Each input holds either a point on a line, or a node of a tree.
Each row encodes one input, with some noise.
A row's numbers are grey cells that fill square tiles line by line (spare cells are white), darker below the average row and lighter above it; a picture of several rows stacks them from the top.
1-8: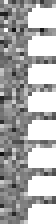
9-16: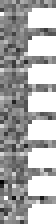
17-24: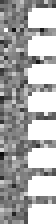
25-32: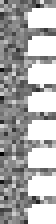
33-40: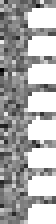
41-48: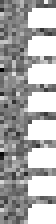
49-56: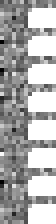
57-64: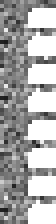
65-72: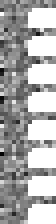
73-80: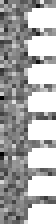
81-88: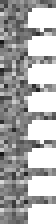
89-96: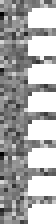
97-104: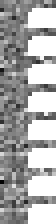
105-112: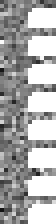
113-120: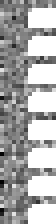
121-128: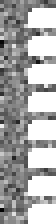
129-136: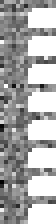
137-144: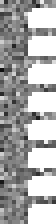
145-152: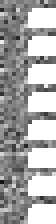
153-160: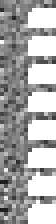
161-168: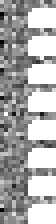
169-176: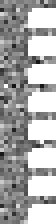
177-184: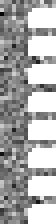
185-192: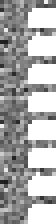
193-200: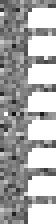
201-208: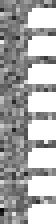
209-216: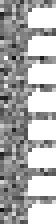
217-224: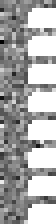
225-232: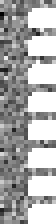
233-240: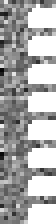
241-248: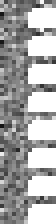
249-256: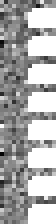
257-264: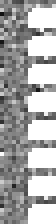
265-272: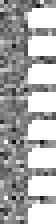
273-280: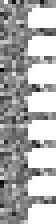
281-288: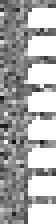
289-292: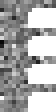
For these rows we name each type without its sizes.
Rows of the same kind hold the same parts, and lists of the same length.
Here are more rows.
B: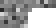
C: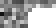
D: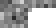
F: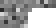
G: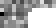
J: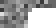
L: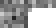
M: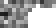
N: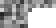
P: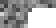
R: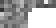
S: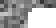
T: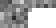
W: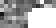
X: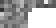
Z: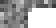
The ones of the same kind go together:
B, D, F, J, L, P, R, S, T, X, Z
C, G, M, N, W

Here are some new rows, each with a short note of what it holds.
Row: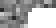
a node of a tree
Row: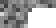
a node of a tree
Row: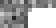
a node of a tree
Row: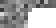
a node of a tree
